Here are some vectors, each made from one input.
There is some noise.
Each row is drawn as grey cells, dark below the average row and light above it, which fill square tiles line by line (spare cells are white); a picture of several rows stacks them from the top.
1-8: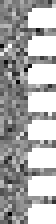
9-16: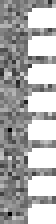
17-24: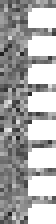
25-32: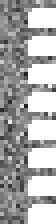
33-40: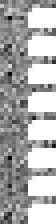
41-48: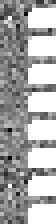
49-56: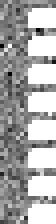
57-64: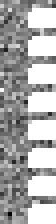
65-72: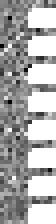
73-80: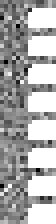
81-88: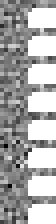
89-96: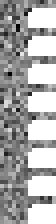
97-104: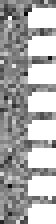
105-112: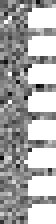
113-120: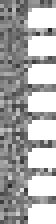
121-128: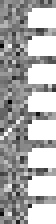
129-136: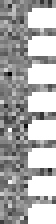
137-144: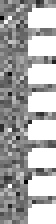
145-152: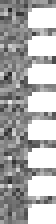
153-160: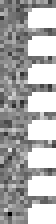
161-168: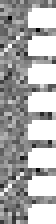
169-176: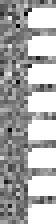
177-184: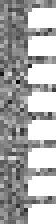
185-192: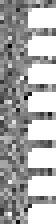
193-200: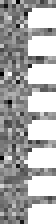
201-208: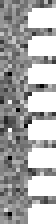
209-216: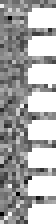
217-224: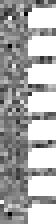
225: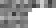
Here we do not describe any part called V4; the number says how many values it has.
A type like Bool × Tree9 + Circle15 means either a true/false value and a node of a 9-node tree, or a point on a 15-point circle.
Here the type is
Bool × Line9 + Line8 × List2(V4).
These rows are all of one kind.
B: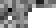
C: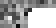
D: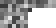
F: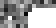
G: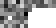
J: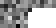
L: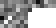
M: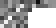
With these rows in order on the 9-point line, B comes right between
C and L.
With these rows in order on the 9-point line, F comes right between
C and J.
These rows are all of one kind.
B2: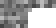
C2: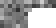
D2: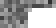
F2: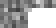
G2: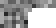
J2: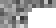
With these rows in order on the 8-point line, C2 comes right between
B2 and F2.
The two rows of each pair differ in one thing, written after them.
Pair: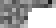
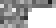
the place on the 8-point line
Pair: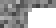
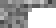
the place on the 8-point line
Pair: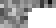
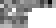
the value of V4 in item 2 of the list
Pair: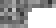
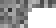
the value of V4 in item 2 of the list
